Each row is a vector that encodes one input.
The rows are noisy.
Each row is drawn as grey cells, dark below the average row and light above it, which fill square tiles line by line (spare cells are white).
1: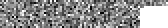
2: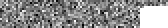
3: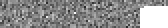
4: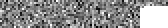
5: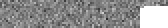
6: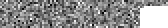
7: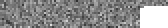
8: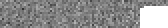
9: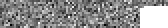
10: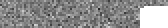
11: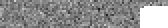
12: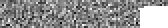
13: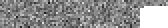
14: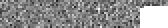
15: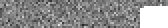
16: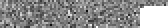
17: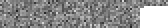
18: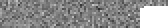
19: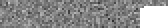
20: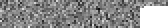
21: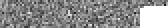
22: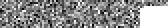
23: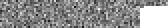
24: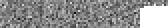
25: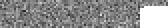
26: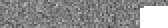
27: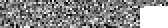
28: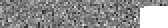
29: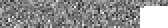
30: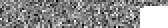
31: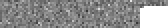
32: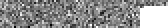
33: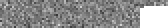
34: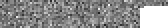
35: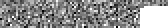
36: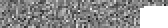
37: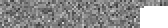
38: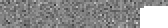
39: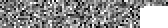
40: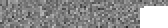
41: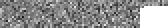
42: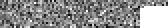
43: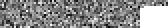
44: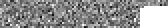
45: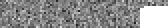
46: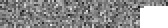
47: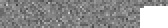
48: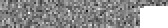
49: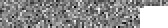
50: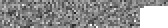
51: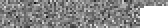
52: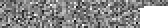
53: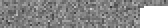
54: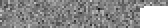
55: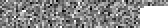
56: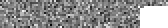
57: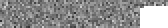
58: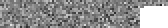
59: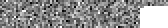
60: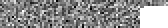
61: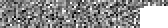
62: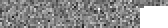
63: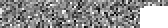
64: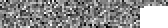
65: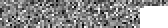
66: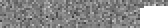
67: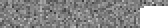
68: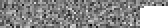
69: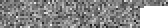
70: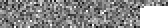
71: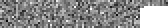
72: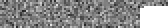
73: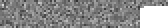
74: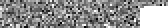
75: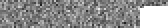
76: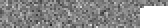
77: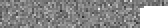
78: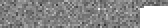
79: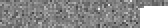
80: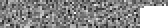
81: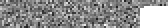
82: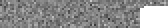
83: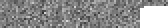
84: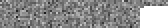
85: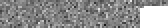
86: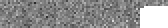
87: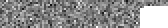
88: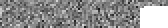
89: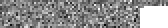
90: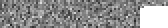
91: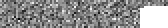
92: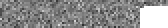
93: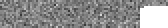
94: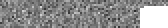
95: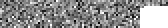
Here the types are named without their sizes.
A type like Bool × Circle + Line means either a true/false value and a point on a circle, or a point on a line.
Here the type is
(Bool × Bool × Bool × Bool + Line) × Line.
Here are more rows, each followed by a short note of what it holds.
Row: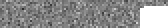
a point on a line and four true/false values
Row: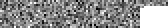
a point on a line and four true/false values
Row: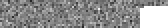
a point on each of two lines
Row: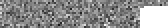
a point on a line and four true/false values
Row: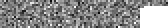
a point on a line and four true/false values
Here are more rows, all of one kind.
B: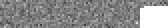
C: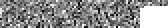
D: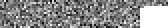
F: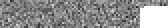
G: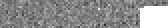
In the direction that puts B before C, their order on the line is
G, D, B, F, C.
